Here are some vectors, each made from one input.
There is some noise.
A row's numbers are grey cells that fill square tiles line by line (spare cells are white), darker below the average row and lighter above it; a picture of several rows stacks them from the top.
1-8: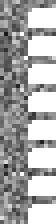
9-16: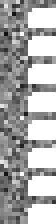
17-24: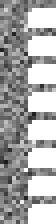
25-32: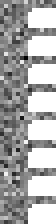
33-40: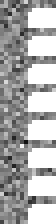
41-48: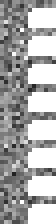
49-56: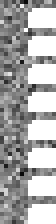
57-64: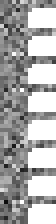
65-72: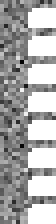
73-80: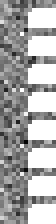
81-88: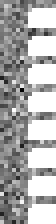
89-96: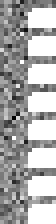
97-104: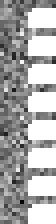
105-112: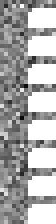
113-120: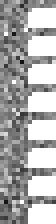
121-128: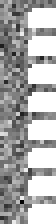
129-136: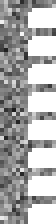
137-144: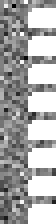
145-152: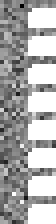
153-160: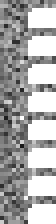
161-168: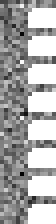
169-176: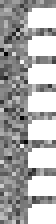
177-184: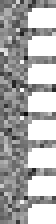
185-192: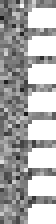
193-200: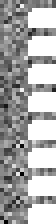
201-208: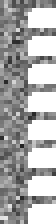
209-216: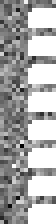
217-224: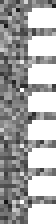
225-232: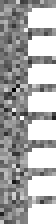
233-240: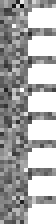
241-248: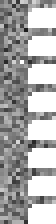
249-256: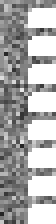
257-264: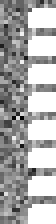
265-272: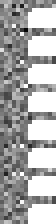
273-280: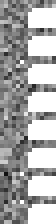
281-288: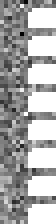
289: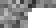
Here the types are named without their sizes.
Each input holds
a node of a tree and a true/false value, together with a list of points on a line.
